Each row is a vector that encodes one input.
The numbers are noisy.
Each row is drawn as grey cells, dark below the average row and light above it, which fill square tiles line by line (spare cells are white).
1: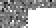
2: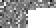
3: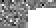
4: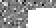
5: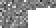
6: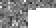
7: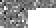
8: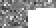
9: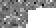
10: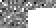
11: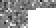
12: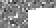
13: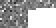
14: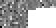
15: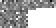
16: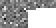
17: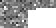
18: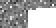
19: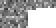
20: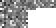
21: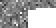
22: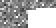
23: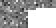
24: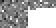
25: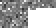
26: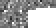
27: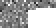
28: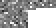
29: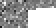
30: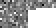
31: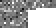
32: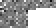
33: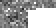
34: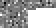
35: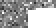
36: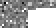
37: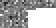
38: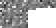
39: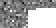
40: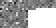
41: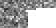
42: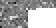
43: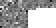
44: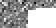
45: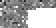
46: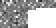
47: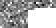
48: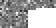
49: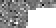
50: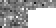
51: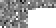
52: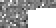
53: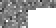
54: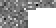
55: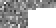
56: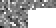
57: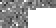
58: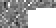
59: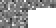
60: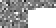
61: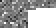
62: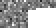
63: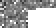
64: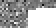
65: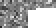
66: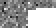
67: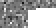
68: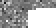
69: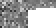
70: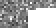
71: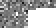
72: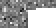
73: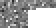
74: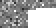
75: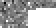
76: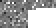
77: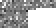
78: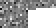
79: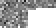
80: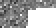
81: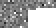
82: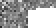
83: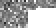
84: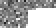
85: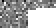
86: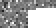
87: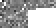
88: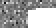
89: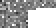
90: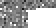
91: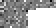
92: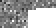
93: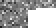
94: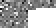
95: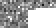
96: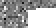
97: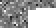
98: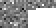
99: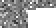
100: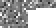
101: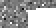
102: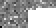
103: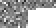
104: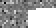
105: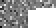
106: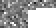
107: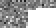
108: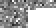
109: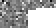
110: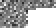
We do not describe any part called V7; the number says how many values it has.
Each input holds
four true/false values, together with either a point on a 3-point line and a point on a 4-point line, or a value of V7.
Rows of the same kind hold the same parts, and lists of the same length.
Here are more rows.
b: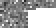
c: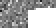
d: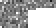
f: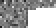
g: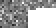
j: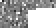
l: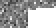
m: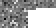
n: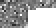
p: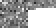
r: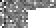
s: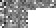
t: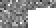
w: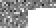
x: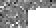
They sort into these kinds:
b, c, m, r, s, t
d, f, g, j, l, n, p, w, x

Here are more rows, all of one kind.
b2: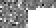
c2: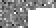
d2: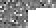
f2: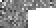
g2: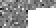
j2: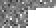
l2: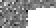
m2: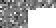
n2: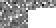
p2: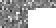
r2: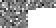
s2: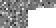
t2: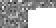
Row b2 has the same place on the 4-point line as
j2 and n2.
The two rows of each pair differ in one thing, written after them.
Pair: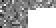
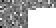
the place on the 3-point line
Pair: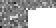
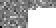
the place on the 3-point line
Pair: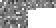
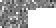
the place on the 3-point line
